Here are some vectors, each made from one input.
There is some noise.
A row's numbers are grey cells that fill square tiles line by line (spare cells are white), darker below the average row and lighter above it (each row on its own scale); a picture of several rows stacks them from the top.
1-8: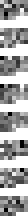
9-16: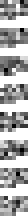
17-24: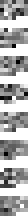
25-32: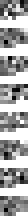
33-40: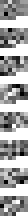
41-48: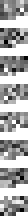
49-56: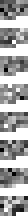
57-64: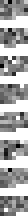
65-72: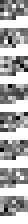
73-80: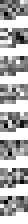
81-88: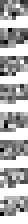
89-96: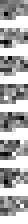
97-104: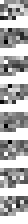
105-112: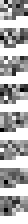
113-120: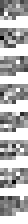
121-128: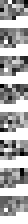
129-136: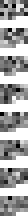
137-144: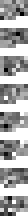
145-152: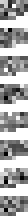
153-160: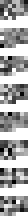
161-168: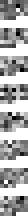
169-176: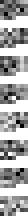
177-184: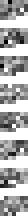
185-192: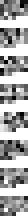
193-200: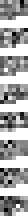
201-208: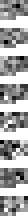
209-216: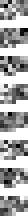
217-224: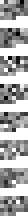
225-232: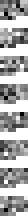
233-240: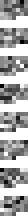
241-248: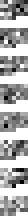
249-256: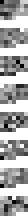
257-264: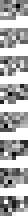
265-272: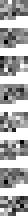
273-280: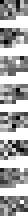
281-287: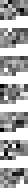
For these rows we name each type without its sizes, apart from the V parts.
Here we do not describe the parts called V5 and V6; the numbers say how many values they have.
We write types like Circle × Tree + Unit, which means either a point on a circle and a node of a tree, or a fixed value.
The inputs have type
(Bool × Bool × Bool × Bool + Unit) × Line × V5 × V6.
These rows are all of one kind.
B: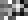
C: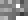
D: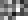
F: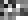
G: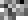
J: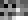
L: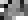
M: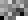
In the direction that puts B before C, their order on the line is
B, D, J, C, M, G, F, L.
